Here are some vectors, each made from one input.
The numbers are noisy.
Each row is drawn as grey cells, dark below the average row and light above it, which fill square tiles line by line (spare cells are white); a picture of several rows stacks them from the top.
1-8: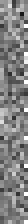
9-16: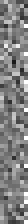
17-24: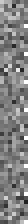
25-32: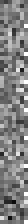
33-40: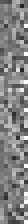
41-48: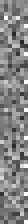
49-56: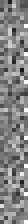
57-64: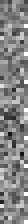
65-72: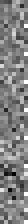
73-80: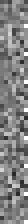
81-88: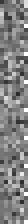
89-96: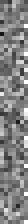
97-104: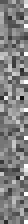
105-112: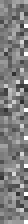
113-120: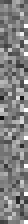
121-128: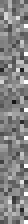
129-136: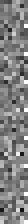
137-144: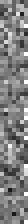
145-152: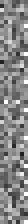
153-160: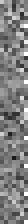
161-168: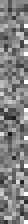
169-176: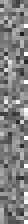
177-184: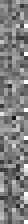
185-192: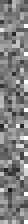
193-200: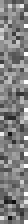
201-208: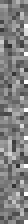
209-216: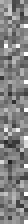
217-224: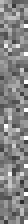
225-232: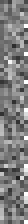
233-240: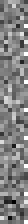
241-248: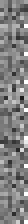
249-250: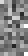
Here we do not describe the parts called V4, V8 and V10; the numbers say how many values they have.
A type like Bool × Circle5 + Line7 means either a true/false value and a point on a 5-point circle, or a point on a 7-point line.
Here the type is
Bool × Bool × Bool × Bool × V4 + (Line7 + V10) × V8 + Line9.
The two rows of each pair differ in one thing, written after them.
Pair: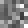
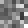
the place on the 7-point line
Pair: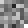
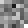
the place on the 7-point line
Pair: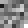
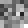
the value of V8
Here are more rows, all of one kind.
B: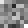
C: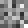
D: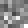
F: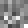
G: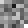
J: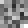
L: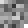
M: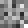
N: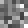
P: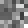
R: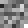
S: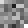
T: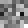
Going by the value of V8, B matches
G, L and S.
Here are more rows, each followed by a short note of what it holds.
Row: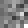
four true/false values and a value of V4
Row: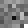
four true/false values and a value of V4
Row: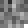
four true/false values and a value of V4
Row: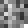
a value of V8 and a value of V10
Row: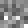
a point on a 7-point line and a value of V8
